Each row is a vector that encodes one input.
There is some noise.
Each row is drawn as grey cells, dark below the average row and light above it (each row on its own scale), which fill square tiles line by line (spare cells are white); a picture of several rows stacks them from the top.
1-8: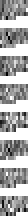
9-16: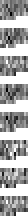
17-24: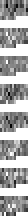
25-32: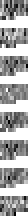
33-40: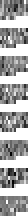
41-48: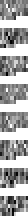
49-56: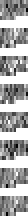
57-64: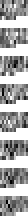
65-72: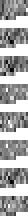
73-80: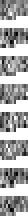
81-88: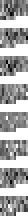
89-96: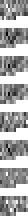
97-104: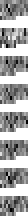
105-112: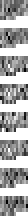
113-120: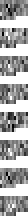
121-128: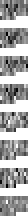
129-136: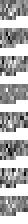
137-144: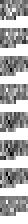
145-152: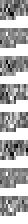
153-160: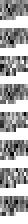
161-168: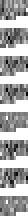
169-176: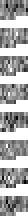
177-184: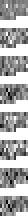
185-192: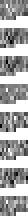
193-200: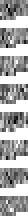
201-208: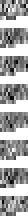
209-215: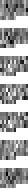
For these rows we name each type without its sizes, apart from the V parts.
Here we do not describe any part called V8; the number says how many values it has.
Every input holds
a list of items, each a true/false value and a value of V8.
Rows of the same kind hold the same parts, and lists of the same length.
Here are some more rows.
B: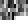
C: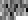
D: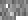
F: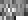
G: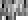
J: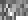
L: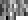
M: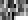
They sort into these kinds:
B, M
C
D, F, G, J, L

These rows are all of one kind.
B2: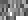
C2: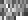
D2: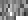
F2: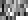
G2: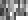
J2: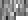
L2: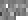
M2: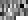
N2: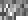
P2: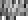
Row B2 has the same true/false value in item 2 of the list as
F2, G2 and J2.
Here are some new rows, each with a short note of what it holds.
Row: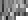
a list of two items
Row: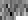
a list of one item
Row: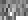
a list of two items
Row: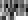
a list of one item
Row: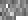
a list of two items
